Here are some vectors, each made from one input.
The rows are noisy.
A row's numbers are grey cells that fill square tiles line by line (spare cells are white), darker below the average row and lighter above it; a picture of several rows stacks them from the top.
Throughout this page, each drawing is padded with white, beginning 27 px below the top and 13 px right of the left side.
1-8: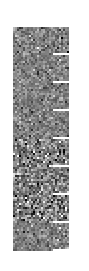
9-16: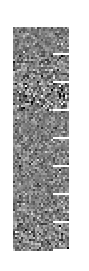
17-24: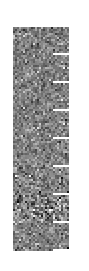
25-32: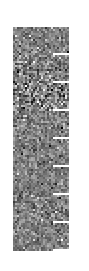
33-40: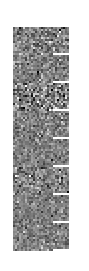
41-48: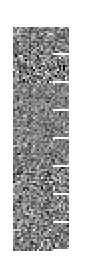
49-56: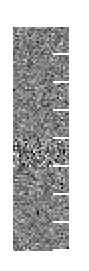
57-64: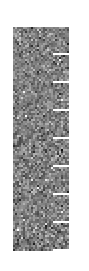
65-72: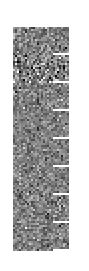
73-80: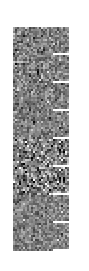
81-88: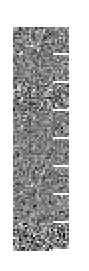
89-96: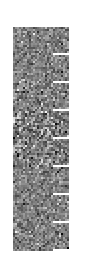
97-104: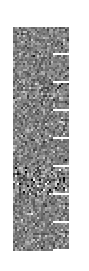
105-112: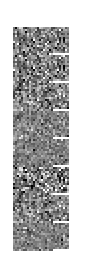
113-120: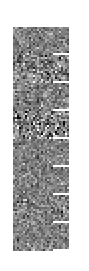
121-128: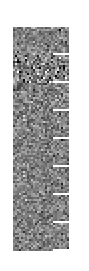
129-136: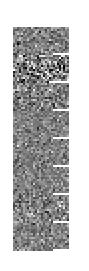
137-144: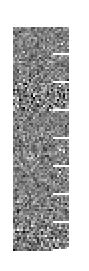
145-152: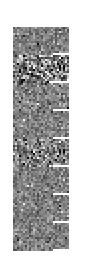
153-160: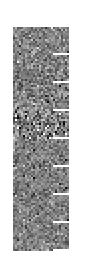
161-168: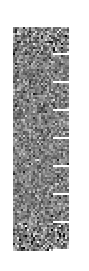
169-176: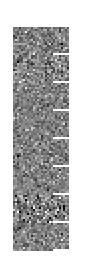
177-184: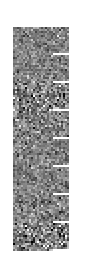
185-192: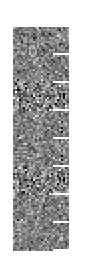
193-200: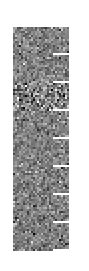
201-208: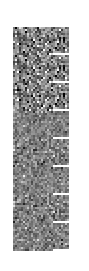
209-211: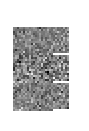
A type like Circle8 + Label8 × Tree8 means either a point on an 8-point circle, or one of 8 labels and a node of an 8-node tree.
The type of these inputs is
(Label4 + Line7) × Label8 + Line6.
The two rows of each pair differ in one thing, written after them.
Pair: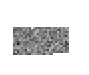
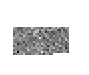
the place on the 7-point line
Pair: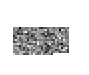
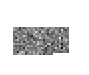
the place on the 7-point line
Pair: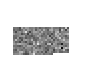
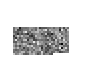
the place on the 7-point line
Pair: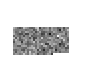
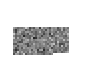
the place on the 7-point line
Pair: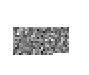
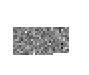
the label
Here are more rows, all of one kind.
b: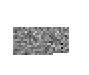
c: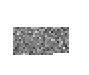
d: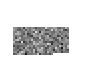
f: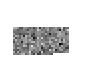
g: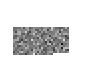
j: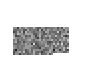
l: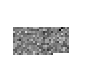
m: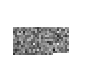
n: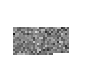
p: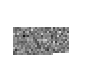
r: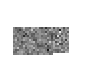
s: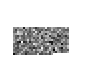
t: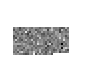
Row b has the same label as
d, g, s and t.
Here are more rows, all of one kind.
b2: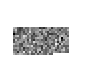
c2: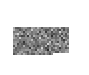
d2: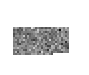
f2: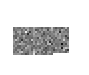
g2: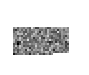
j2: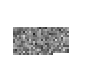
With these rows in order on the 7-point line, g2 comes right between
b2 and d2.
